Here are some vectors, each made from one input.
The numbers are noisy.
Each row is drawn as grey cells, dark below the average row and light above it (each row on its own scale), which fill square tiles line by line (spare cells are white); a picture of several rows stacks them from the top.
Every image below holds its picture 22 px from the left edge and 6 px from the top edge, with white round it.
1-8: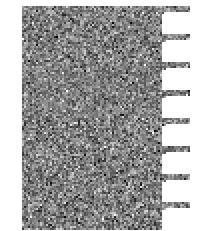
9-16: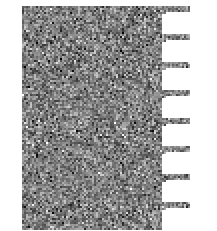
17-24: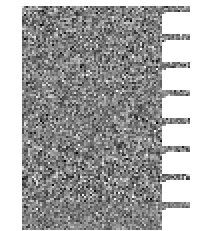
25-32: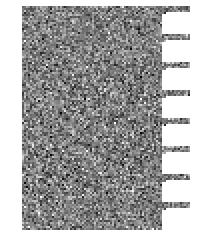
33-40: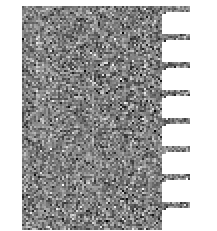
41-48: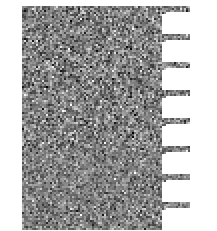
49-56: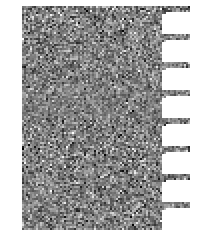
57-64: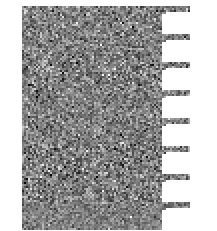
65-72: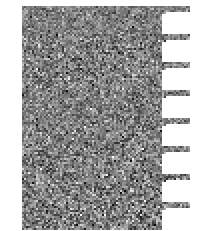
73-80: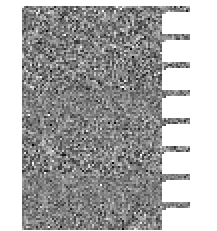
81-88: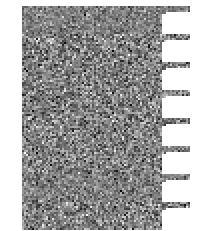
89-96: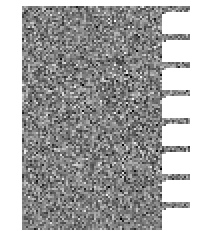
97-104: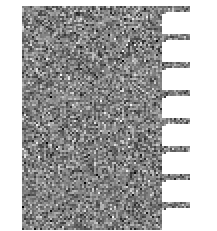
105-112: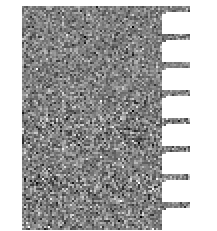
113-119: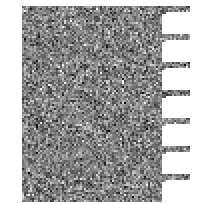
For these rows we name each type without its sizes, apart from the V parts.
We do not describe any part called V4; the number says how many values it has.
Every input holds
either a point on a line, or a list of items, each a true/false value and a value of V4.
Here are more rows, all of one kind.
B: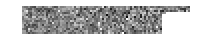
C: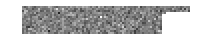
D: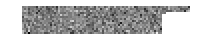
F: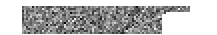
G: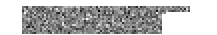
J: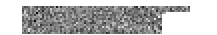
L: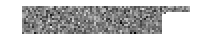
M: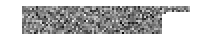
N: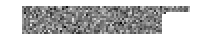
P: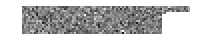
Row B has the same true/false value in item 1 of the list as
C and G.
